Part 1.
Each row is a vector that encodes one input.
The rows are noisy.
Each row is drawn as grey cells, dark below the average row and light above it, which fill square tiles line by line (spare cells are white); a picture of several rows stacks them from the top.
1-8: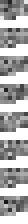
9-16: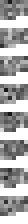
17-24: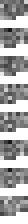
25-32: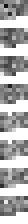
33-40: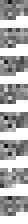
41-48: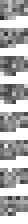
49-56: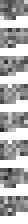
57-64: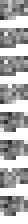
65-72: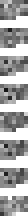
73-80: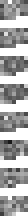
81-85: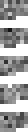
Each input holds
a point on a 15-point circle.
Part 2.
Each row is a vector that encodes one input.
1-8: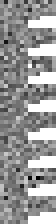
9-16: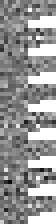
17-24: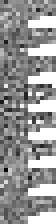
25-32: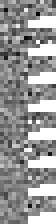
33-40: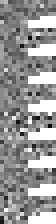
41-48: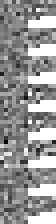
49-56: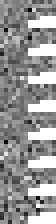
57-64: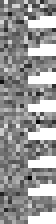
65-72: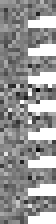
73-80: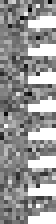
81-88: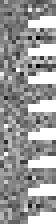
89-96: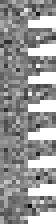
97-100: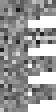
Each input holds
a point on each of two 11-point lines.
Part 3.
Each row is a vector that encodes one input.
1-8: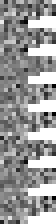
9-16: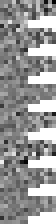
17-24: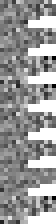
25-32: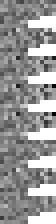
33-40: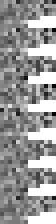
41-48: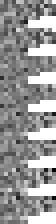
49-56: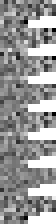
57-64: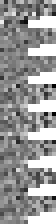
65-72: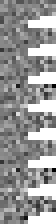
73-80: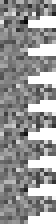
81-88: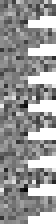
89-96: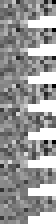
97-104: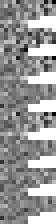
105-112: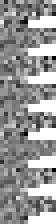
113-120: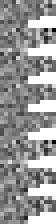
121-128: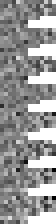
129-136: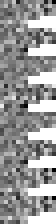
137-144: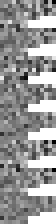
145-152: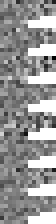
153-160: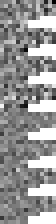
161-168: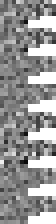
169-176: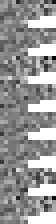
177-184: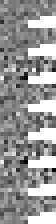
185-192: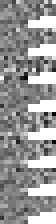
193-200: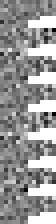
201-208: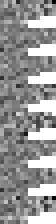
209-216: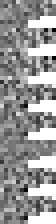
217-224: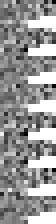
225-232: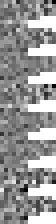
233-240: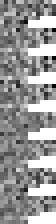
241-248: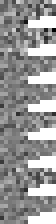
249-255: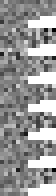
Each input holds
a point on a 16-point line.
